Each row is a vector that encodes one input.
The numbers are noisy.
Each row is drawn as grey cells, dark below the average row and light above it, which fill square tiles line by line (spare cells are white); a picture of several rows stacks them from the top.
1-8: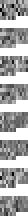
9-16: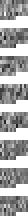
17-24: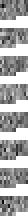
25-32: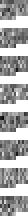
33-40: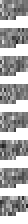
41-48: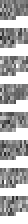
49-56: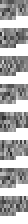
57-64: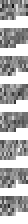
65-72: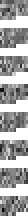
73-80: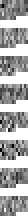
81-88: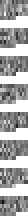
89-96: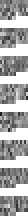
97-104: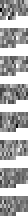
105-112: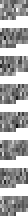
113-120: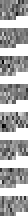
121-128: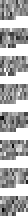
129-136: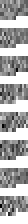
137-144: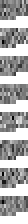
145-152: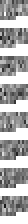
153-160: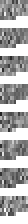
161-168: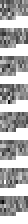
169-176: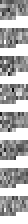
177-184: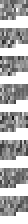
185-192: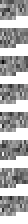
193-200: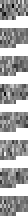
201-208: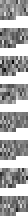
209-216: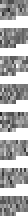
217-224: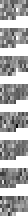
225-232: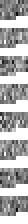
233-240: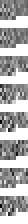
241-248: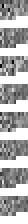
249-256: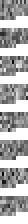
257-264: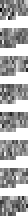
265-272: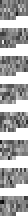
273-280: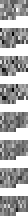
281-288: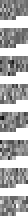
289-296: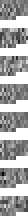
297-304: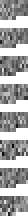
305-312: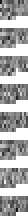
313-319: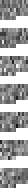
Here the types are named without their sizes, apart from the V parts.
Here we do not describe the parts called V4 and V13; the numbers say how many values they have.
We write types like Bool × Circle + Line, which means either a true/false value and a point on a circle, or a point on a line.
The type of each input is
(Bool × Line + V4) × V13.
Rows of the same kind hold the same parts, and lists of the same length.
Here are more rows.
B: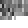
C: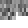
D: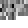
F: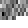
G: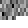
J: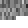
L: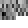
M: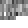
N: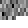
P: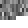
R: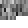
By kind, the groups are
B, C, D, F, G, L, M, N
J, P, R

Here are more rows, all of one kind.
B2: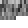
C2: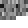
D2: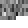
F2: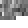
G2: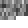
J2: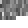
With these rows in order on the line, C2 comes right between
D2 and J2.
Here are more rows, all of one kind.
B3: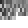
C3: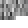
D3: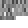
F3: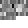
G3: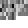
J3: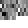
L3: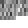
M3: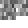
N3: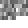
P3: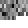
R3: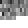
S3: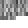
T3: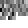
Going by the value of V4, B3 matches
R3 and T3.
